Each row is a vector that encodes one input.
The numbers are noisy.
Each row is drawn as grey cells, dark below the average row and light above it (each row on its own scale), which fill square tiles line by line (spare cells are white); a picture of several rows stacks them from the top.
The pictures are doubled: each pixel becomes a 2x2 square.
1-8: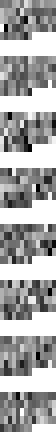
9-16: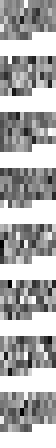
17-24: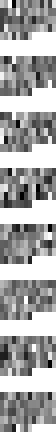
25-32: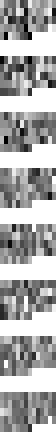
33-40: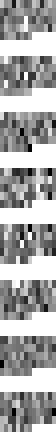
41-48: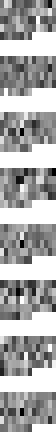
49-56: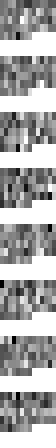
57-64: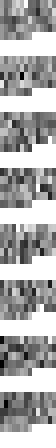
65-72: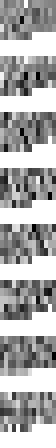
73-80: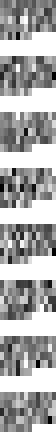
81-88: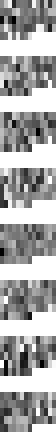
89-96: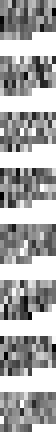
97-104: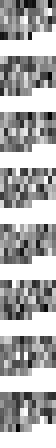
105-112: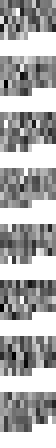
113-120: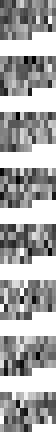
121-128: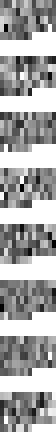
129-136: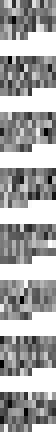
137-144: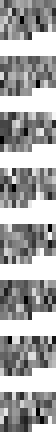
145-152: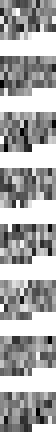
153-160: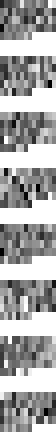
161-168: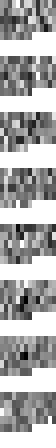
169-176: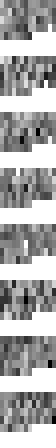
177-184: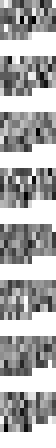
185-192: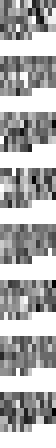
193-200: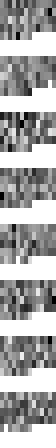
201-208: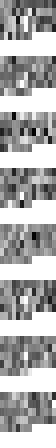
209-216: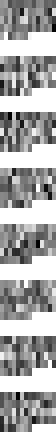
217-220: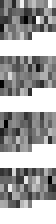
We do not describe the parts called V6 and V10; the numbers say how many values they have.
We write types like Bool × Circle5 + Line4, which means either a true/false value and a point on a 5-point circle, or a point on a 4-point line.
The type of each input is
Bool × Line8 + V6 × V10.
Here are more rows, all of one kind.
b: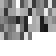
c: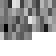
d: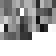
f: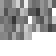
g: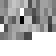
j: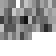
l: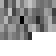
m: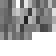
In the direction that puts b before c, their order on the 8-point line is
l, b, c, d, m, j, f, g.
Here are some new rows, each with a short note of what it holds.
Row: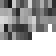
a point on an 8-point line and a true/false value
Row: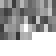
a value of V6 and a value of V10
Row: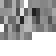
a point on an 8-point line and a true/false value
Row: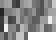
a value of V6 and a value of V10
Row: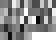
a point on an 8-point line and a true/false value
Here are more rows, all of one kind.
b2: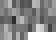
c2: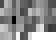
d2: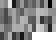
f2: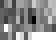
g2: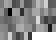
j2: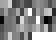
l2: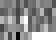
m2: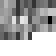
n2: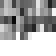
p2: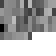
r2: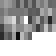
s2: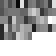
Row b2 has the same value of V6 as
c2 and n2.
